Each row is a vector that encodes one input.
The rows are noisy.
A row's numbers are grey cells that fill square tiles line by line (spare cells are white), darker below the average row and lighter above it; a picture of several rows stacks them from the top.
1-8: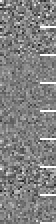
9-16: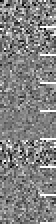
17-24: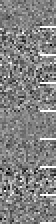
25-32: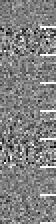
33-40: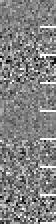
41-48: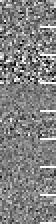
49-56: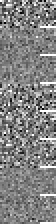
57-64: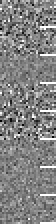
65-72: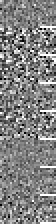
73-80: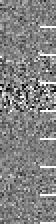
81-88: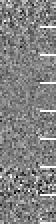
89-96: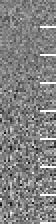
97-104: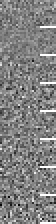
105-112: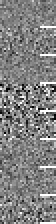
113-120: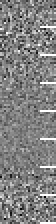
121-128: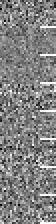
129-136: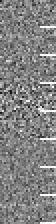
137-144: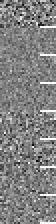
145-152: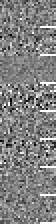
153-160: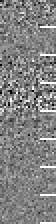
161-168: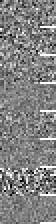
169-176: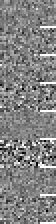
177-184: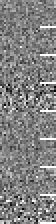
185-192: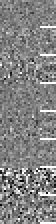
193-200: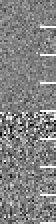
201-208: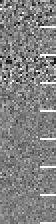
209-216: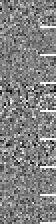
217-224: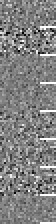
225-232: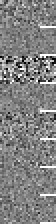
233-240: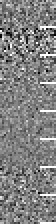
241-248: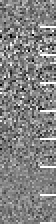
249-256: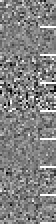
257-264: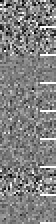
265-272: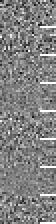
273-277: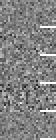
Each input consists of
a point on a 12-point line, together with either one of 6 labels and one of 7 labels, or a point on a 12-point line.
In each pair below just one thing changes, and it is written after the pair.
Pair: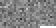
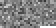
the place on the 12-point line
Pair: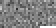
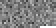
one of the two labels
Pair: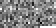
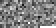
the place on the 12-point line
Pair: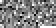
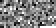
one of the two labels
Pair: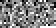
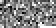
one of the two labels
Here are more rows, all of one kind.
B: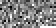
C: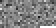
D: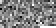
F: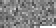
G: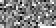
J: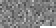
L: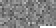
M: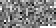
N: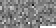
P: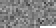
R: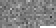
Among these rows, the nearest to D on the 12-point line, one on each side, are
G and L.
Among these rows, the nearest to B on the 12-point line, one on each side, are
M and P.
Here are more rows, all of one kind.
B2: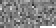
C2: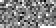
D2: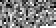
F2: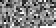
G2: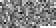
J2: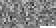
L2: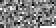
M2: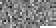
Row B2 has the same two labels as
C2 and D2.
